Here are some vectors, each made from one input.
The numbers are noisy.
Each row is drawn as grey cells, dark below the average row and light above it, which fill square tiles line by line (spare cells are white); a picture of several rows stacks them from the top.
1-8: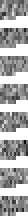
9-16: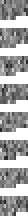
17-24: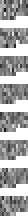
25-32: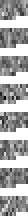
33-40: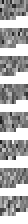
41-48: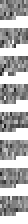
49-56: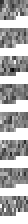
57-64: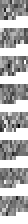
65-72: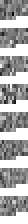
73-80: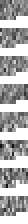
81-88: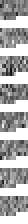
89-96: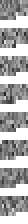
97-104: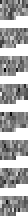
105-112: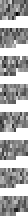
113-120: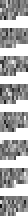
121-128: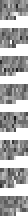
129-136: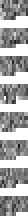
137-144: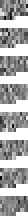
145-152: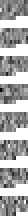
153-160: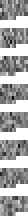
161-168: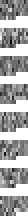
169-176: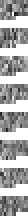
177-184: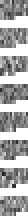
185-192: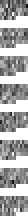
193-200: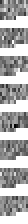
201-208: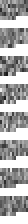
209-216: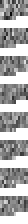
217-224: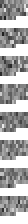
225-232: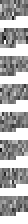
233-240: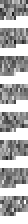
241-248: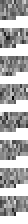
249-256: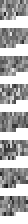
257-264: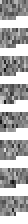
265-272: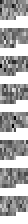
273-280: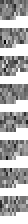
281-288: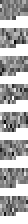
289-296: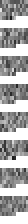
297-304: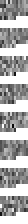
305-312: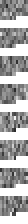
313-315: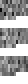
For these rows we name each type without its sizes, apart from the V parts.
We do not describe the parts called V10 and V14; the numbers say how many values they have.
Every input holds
a point on each of two lines and a value of V14, together with either a fixed value, or a true/false value and a value of V10.
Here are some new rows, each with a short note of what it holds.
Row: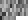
a point on each of two lines, a true/false value, a value of V10 and a value of V14
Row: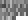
a point on each of two lines and a value of V14
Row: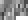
a point on each of two lines and a value of V14
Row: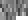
a point on each of two lines and a value of V14
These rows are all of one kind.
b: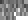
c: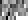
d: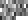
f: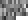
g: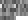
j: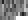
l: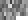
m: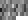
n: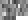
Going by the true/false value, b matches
g, j and m.
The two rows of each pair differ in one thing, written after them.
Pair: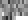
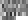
the true/false value
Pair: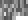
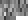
the true/false value
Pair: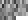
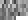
the place on one of the two lines
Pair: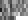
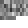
the value of V14
